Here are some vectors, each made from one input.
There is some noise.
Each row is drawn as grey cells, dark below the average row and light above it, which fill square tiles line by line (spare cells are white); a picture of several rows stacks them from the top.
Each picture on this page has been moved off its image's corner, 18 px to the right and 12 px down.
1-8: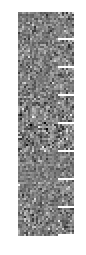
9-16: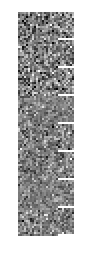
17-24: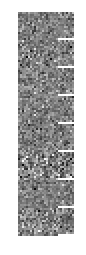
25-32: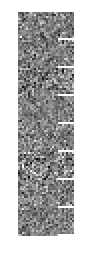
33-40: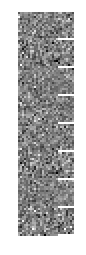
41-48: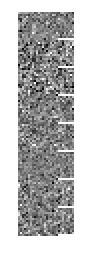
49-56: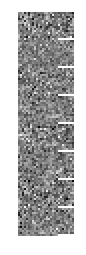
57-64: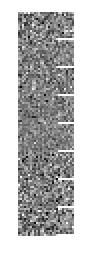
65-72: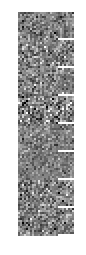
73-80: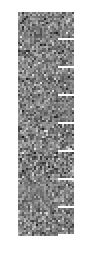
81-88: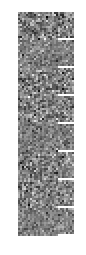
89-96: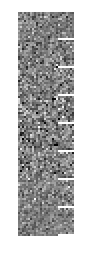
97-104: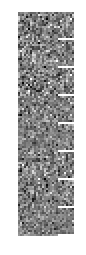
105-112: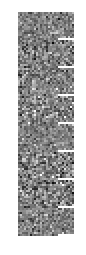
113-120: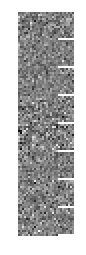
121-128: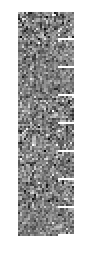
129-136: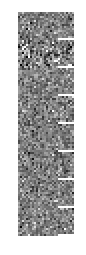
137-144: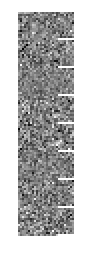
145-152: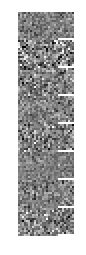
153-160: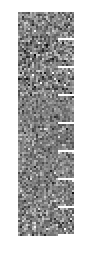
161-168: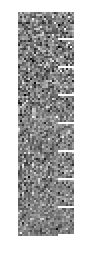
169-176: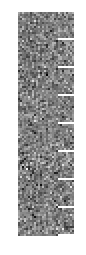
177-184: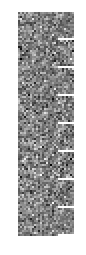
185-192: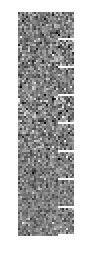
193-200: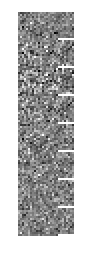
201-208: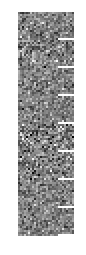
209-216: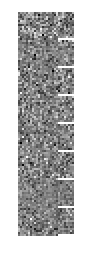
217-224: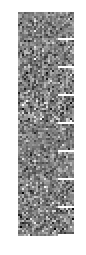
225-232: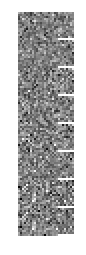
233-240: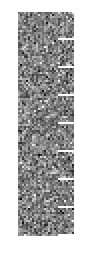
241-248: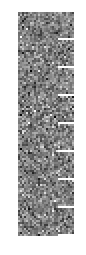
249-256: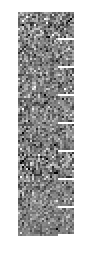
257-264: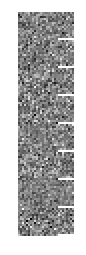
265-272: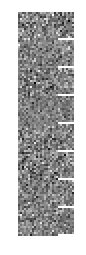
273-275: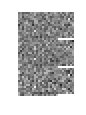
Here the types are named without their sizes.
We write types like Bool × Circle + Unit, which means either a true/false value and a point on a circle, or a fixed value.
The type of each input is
Bool × Bool × Bool + Line × (Tree + Unit).
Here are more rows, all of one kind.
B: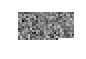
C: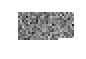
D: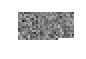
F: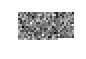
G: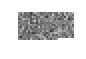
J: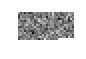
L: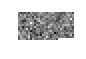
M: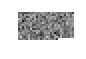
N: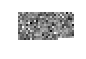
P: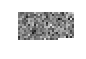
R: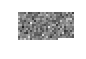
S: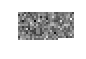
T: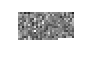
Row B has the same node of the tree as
C, D, N and T.
